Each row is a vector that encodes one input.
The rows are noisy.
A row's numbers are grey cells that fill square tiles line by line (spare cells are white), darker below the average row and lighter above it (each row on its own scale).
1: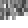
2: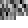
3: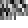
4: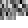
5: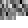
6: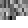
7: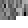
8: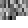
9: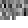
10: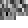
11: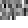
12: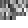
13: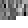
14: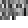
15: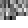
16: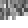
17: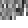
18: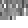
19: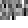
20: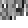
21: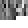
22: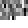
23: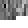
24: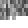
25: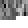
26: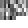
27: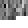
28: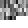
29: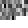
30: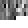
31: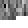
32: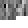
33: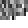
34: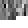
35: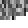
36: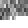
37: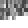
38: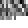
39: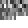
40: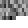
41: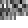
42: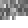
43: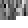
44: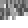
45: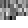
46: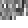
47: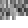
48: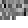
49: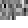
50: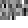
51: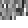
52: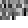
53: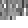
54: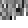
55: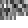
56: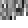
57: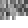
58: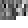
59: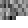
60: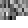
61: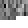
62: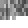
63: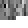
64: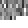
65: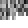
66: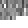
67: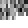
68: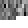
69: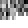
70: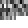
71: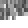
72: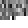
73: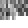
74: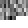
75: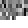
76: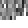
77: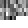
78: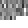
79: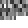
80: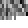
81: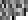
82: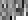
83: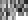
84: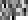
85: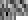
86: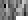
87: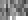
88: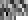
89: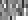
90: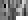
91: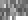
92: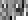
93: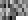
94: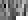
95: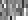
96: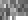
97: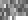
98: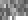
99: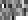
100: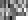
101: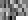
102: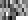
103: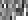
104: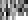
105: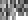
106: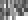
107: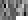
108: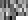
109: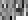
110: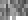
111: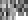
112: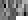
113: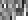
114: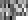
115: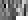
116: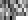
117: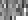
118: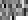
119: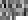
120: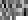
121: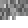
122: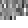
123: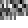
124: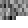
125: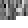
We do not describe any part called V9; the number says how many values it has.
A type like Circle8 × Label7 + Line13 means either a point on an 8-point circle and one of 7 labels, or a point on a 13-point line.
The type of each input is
Bool × (Line4 + V9).
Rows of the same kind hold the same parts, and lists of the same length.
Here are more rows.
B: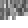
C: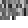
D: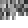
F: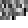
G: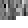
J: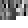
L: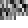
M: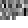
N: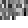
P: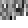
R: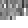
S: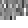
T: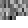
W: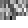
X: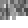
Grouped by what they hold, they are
B, C, D, F, G, J, L, M, N, X
P, R, S, T, W

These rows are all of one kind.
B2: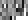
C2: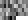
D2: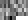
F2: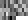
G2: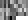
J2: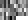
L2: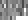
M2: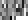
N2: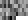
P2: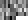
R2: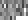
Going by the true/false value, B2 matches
L2, M2 and R2.
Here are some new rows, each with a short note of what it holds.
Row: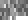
a true/false value and a value of V9
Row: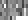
a point on a 4-point line and a true/false value
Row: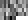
a point on a 4-point line and a true/false value
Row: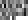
a true/false value and a value of V9
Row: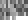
a true/false value and a value of V9
